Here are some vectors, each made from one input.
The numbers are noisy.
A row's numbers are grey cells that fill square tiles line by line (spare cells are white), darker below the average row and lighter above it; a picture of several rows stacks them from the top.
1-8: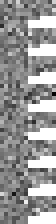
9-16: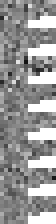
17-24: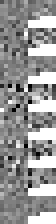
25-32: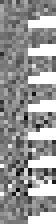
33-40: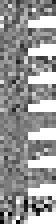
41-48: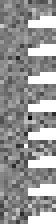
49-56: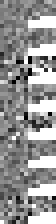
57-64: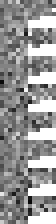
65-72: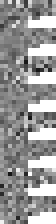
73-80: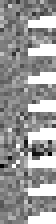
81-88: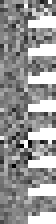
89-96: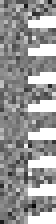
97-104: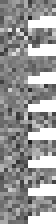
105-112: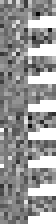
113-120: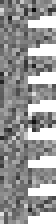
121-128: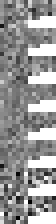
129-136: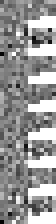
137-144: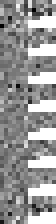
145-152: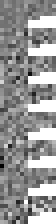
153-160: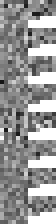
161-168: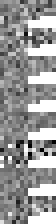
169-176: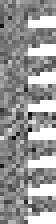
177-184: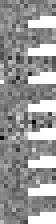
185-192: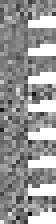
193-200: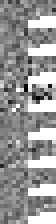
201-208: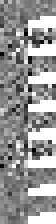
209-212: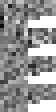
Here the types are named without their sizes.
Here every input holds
a point on each of two lines, together with either a fixed value, or three true/false values.
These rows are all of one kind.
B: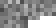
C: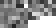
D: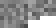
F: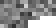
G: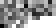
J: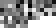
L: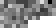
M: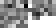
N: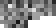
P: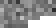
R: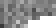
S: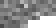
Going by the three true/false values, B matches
L and N.
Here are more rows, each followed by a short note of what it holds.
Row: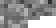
a point on each of two lines
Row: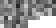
a point on each of two lines and three true/false values
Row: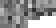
a point on each of two lines and three true/false values
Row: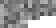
a point on each of two lines
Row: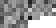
a point on each of two lines
